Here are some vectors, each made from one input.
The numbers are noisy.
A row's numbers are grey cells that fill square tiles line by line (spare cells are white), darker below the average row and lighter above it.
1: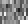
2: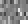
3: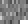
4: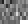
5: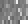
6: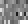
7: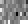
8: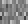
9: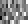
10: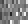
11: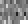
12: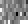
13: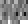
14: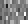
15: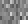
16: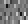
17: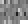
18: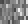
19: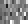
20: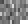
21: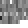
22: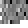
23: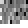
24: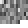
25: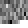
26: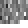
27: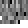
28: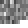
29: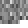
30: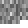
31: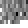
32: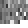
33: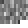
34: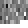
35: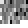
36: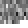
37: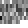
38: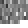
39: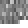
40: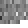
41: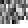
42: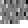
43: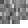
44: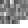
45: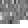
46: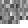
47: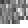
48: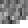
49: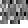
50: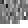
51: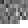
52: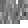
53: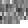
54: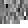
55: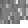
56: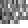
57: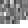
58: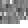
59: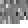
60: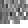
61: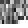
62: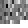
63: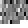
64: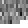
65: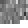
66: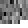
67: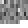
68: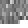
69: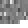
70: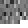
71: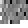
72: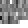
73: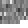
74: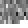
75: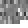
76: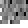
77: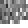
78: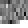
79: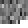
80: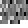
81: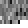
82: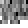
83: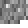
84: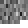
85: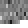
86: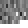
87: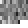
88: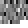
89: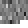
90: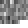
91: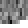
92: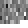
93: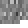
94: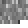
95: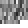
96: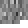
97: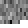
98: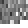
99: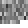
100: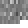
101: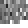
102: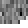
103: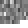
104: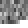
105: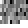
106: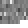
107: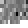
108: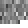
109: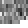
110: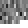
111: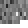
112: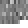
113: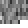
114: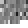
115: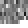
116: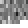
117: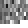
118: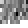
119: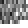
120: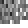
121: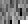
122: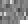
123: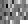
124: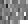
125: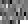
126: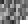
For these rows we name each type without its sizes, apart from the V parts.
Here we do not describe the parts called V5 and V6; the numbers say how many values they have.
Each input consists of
a point on a line, together with either a true/false value and a value of V5, or a value of V6.
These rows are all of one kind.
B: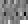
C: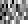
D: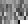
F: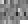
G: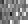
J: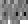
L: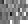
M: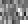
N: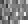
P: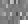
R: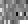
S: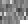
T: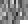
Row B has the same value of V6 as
C and J.
